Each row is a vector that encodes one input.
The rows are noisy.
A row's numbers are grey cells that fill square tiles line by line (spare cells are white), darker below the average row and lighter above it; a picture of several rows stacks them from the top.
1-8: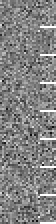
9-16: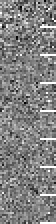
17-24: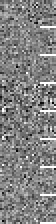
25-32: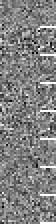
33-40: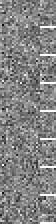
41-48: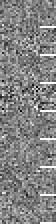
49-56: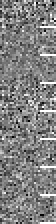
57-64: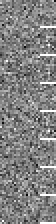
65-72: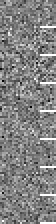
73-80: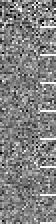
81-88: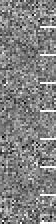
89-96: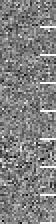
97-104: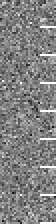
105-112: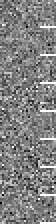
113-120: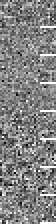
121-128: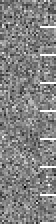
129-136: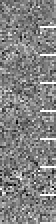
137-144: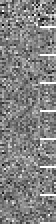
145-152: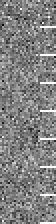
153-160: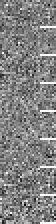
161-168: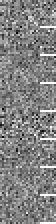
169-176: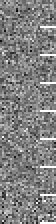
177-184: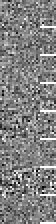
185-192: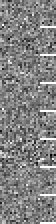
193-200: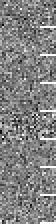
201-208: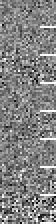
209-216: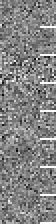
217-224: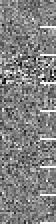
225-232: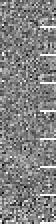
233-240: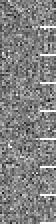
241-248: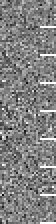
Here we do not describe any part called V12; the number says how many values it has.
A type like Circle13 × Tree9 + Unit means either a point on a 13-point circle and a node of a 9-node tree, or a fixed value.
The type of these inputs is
(Circle14 + Unit) × V12 + Circle17.
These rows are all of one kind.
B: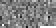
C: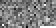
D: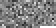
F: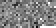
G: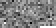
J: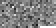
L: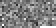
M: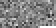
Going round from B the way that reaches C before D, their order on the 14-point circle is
B, G, L, J, C, D, M, F.
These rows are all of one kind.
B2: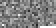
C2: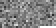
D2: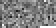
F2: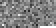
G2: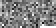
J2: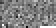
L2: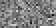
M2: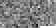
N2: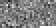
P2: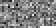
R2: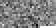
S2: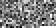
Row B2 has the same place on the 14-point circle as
C2, F2, J2 and N2.
